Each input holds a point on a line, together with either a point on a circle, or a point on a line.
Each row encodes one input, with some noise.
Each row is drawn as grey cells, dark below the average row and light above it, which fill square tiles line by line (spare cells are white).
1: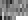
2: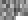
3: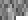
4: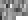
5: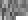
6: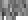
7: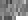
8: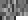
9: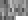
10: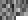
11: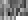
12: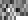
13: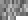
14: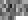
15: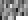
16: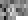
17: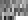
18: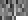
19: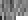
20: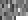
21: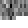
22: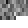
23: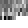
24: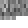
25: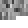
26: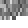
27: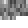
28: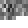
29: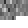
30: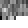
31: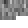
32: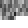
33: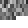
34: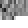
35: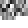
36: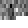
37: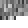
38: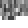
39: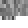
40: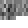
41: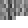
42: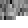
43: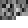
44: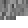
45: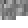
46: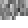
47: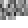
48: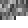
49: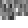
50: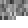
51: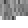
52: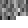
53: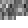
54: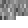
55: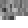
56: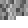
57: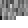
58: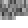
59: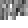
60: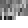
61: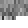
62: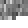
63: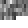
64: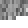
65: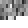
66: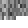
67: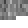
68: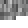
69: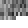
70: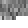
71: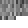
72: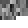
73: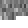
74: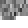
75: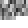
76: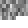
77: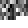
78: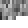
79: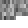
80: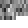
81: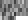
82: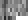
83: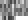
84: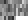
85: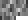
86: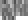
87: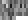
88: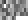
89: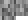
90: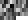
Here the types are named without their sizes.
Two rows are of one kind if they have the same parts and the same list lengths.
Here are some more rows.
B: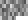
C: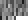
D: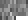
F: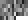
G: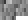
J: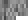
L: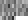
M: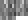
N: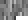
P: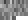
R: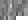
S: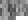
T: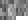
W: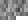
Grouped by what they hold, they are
B, C, F, N, R, T, W
D, G, J, L, M, P, S

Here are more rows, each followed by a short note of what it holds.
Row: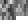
a point on a circle and a point on a line
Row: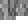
a point on a circle and a point on a line
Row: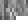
a point on a circle and a point on a line
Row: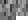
a point on a circle and a point on a line
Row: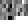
a point on a circle and a point on a line
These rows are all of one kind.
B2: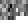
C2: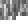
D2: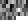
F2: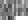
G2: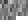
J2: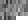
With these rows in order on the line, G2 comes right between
C2 and D2.
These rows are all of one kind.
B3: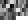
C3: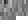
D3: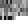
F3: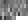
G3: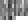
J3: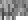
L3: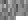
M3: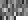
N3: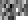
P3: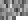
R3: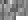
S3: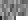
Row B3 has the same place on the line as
C3, L3, P3 and R3.
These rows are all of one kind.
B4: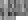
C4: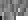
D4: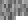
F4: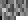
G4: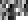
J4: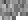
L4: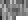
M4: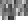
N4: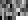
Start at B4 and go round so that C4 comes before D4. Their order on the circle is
B4, C4, G4, M4, J4, D4, F4, L4, N4.
